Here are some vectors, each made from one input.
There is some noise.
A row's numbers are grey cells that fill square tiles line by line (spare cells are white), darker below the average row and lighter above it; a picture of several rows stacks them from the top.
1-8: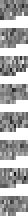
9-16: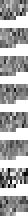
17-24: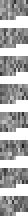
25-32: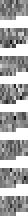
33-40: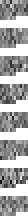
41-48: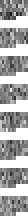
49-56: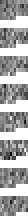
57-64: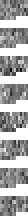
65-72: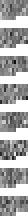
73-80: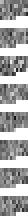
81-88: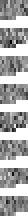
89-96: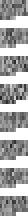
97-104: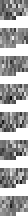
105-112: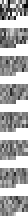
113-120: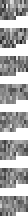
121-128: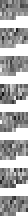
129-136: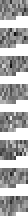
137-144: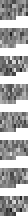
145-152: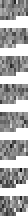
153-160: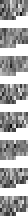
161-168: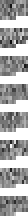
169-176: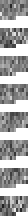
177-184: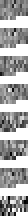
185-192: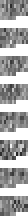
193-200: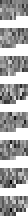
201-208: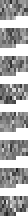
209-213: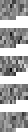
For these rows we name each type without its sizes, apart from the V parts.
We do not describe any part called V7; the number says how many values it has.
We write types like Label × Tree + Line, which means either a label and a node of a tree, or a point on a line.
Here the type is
List(Label × (Line + V7)).
